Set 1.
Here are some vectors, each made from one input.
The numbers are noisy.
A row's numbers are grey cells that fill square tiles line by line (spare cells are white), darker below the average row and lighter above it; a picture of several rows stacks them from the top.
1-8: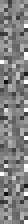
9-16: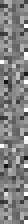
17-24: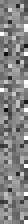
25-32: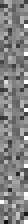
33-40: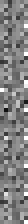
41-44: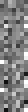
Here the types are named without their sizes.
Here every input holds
a point on a line.
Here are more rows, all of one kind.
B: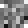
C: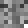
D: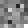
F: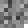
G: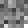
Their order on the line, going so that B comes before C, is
B, F, D, G, C.
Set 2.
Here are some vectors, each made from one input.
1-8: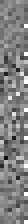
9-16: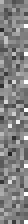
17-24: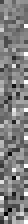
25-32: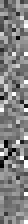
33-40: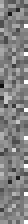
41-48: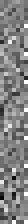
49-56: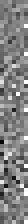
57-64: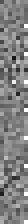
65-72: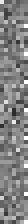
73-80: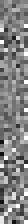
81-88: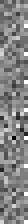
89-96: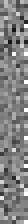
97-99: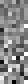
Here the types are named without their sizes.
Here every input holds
three true/false values.
